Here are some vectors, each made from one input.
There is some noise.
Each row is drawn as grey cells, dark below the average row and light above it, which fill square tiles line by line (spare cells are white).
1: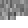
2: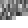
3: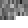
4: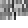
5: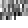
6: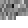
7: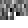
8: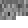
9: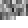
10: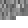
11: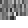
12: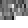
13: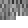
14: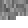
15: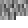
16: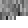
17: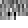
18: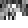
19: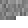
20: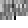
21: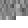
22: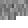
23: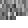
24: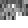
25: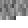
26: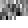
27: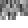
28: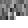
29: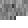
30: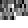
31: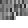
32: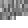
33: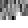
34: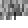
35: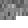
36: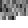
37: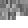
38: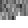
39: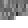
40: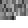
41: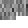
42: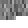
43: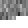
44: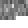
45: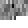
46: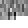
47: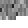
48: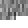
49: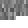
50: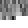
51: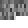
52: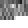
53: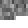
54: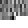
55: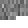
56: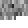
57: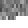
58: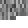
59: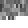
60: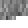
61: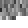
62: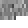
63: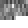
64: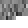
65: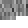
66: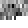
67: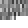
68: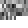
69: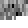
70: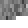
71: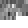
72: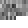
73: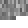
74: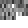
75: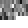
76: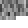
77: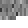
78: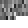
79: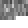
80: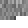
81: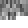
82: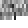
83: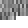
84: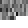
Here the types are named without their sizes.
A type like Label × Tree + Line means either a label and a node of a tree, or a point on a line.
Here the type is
Line.
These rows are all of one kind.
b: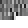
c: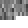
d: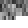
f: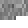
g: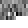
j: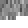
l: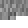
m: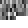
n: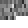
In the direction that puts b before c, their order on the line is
m, f, j, g, b, l, d, n, c.
